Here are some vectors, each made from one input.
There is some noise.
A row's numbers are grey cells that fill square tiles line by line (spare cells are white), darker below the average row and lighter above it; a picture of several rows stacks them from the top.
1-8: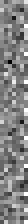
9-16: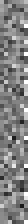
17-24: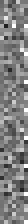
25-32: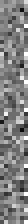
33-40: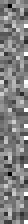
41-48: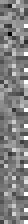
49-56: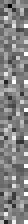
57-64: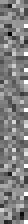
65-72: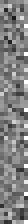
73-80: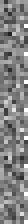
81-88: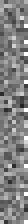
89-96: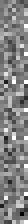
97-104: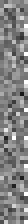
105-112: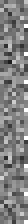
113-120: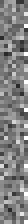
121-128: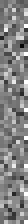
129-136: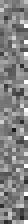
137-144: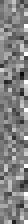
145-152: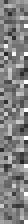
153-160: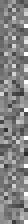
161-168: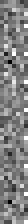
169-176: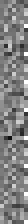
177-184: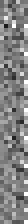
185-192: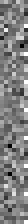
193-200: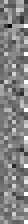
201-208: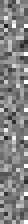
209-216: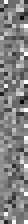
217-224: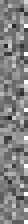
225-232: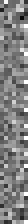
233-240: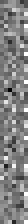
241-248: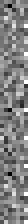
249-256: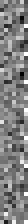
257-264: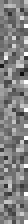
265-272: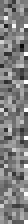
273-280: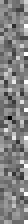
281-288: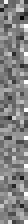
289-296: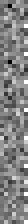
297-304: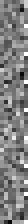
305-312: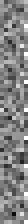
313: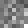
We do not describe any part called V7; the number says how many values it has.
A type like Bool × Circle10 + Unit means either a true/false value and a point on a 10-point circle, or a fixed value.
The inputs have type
(Bool × Label9 + Unit) × Circle10 + Circle8 + V7.
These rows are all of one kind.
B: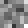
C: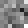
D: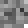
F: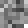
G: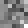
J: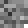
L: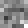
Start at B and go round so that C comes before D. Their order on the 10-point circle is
B, G, L, F, C, D, J.
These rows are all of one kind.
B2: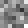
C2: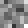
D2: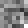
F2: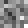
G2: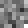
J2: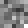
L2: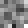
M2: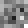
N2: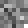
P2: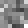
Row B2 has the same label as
C2, F2 and L2.
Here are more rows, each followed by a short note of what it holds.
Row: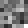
a value of V7
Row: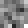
a point on a 10-point circle, one of 9 labels and a true/false value
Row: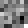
a value of V7
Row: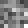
a point on a 10-point circle
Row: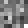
a value of V7
